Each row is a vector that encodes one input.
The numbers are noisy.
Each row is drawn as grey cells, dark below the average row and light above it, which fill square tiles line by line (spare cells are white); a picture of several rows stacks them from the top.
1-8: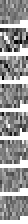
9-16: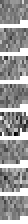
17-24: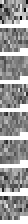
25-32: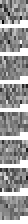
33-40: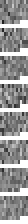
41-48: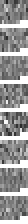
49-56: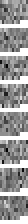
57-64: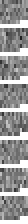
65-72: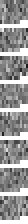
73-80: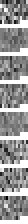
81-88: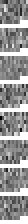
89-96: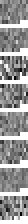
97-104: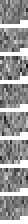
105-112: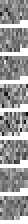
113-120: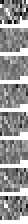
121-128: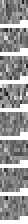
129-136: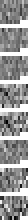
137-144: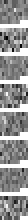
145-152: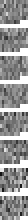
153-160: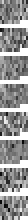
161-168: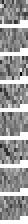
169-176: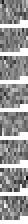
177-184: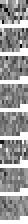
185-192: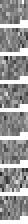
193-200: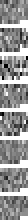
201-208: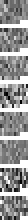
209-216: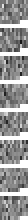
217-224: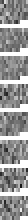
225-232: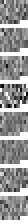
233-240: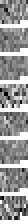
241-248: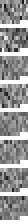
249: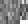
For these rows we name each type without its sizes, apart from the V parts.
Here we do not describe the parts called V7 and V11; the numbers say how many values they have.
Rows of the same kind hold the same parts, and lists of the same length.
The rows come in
2 kinds.
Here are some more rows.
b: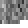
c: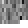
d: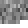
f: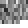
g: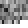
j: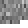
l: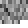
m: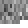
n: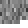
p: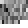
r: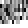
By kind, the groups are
b, c, r
d, f, g, j, l, m, n, p

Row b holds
a true/false value, a value of V7 and a value of V11.
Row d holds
a point on a line, a true/false value and a value of V11.
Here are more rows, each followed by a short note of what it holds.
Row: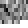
a point on a line, a true/false value and a value of V11
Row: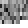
a point on a line, a true/false value and a value of V11
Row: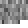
a point on a line, a true/false value and a value of V11
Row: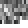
a true/false value, a value of V7 and a value of V11
